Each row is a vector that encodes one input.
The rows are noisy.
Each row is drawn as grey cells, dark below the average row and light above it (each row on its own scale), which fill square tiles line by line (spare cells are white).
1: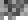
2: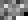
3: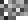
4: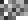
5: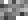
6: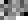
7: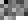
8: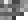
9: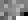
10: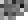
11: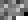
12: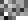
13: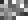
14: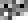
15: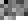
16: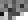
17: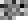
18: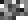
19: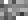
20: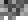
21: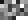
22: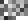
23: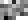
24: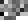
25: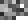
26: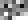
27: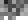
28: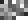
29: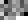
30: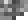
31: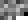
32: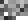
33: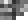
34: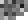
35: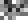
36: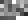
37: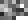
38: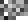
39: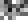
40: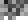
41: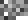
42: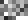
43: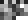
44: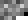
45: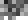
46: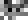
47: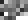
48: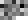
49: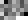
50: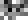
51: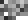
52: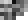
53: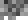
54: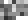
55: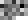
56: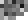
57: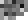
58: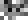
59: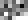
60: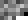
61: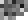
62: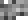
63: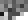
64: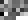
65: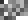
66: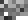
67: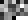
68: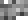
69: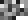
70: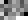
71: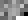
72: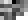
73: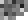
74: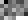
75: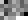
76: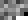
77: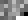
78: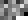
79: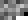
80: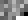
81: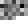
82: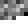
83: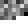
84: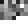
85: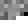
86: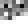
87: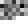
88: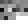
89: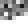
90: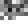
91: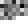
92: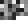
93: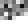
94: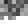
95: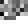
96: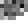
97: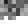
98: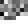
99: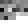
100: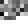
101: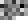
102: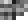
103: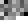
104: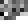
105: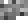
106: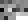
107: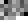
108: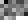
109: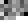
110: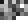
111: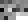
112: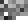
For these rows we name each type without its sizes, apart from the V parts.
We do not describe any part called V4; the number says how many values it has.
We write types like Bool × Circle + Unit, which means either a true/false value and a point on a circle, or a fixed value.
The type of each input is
List(Bool × V4).
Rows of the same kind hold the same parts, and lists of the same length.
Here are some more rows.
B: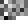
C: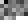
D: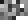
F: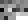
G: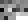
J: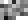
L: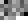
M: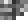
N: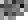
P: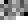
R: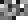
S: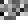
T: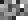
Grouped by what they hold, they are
B, D, J, M, R, S, T
C, L, N, P
F, G

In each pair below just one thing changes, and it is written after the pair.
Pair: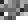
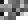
the value of V4 in item 2 of the list
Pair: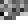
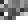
the value of V4 in item 2 of the list
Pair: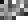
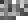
the value of V4 in item 2 of the list
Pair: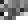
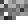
the true/false value in item 1 of the list
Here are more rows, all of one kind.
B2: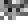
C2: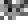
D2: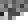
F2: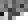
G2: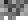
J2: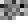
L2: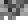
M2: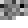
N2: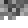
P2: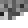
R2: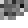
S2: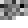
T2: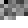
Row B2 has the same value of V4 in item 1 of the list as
C2, G2, L2 and N2.
